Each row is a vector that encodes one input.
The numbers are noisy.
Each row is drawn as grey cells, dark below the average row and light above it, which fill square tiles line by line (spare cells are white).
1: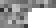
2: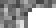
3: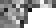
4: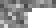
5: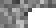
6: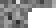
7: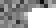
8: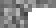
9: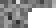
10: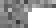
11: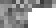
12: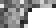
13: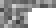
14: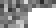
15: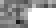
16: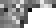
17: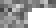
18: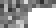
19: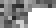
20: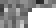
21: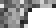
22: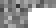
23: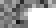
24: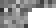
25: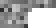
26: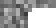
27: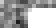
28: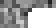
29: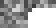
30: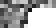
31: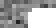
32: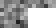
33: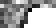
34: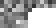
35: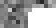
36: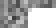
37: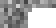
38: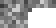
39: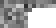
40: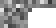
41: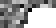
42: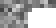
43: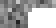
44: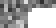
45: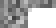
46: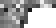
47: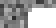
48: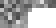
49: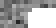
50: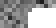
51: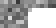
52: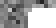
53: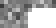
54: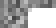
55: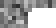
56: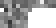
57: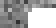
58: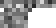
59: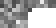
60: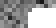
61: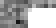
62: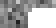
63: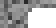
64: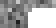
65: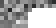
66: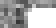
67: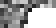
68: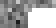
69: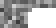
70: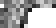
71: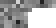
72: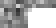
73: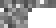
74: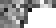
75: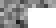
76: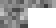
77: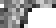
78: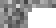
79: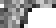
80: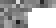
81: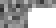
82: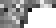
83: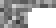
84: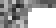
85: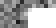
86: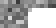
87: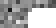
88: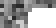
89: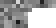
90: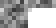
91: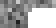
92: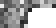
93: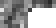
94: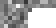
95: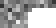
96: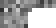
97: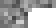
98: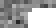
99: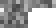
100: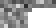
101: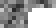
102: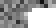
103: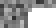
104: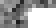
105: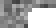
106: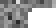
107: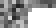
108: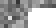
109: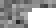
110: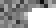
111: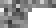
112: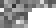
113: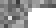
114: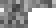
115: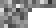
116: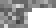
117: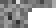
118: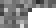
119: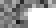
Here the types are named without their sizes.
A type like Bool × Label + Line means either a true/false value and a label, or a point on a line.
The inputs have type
(Bool × Bool × Bool × Bool + Unit) × Line.
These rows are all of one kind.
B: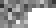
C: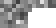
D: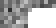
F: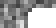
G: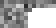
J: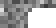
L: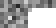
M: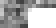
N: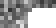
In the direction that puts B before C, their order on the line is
G, B, C, M, J, D, L, F, N.
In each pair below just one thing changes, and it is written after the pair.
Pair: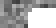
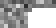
the place on the line
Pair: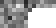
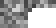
one of the four true/false values
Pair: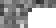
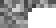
the place on the line
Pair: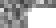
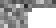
one of the four true/false values
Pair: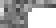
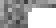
one of the four true/false values
